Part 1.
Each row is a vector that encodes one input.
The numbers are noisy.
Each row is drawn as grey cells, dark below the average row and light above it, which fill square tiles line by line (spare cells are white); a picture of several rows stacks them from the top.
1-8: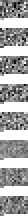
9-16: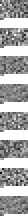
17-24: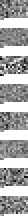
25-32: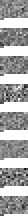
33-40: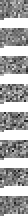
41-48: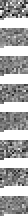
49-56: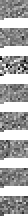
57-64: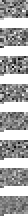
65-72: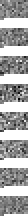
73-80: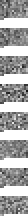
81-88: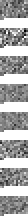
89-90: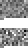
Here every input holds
a node of a 10-node tree.
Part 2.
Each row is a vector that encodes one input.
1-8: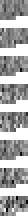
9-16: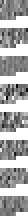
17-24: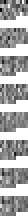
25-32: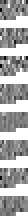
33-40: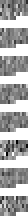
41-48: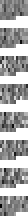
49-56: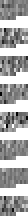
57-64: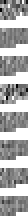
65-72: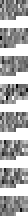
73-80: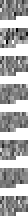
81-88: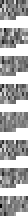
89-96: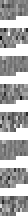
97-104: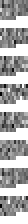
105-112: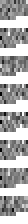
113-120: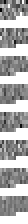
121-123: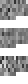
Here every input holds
either a fixed value, or a node of a 19-node tree.
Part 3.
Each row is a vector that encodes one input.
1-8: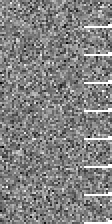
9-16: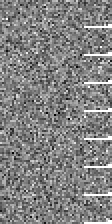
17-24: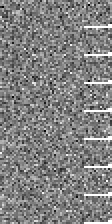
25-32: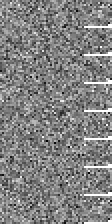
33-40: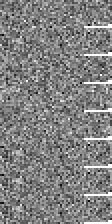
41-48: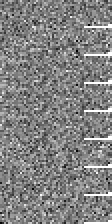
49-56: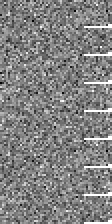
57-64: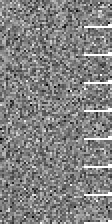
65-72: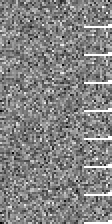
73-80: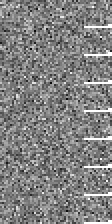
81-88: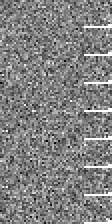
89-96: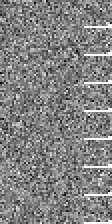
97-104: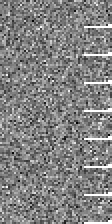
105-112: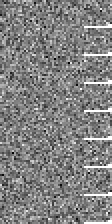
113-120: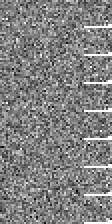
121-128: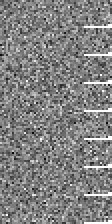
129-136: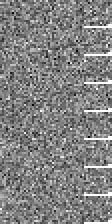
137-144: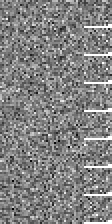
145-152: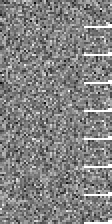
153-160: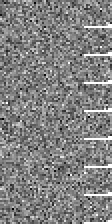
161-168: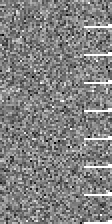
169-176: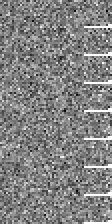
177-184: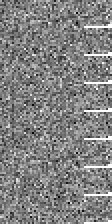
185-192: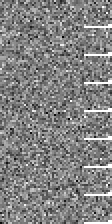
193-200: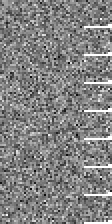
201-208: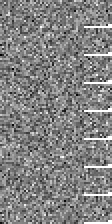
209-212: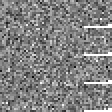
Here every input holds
a point on a 17-point circle.
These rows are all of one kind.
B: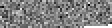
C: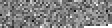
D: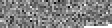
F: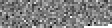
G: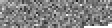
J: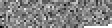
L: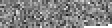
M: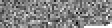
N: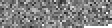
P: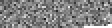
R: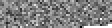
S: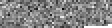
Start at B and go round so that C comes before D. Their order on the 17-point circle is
B, L, C, F, P, M, R, G, S, J, N, D.
